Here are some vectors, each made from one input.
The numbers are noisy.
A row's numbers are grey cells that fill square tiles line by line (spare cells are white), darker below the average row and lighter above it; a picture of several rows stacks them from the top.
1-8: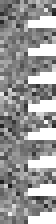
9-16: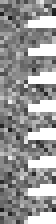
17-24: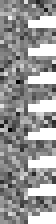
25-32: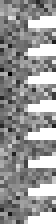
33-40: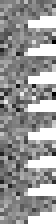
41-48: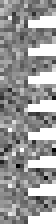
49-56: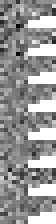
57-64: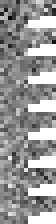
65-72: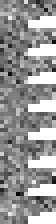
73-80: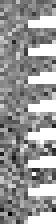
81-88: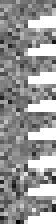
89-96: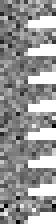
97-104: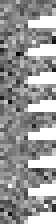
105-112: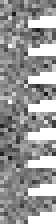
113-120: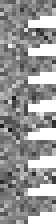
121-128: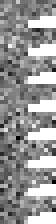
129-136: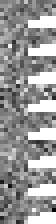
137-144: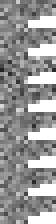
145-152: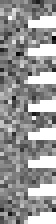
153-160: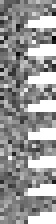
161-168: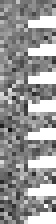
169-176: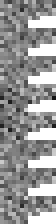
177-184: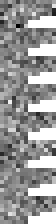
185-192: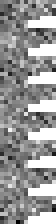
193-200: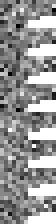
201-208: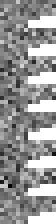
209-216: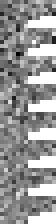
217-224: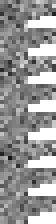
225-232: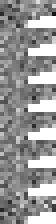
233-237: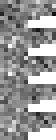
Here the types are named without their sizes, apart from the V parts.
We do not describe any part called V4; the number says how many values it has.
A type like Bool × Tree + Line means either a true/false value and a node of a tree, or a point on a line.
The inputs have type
Bool × (Circle + List(V4)) × Line.
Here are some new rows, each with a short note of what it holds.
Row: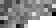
a point on a line and a true/false value, together with a list of three items
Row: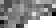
a point on a line and a true/false value, together with a list of three items
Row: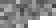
a point on a line and a true/false value, together with a list of two items
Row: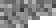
a point on a line and a true/false value, together with a list of one item
